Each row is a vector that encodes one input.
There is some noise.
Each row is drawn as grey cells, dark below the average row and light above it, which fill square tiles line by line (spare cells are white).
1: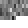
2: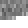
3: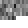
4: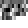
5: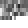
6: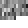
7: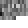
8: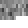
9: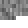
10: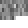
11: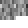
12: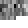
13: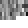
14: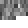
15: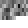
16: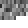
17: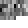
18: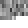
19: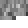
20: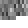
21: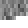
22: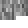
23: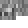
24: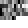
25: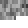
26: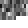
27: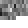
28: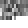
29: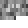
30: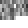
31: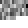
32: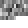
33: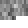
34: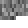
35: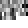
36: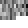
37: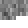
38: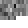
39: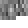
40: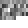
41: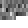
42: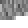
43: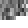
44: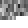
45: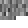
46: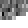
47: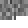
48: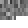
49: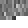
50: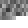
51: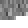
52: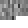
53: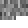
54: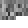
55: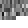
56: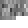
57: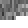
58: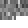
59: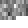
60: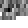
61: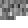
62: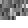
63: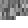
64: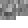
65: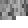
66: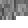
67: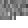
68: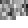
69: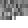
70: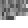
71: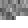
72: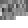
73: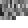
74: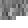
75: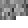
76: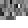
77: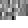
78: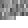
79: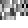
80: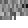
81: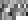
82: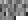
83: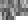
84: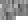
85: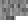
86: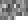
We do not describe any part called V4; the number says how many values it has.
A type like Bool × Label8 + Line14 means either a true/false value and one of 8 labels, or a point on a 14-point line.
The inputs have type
Bool × Label7 × V4.
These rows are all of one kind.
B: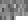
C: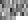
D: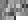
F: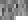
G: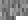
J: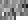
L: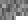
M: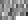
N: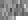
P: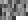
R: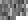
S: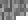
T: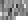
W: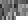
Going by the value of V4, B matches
C, P, R and S.
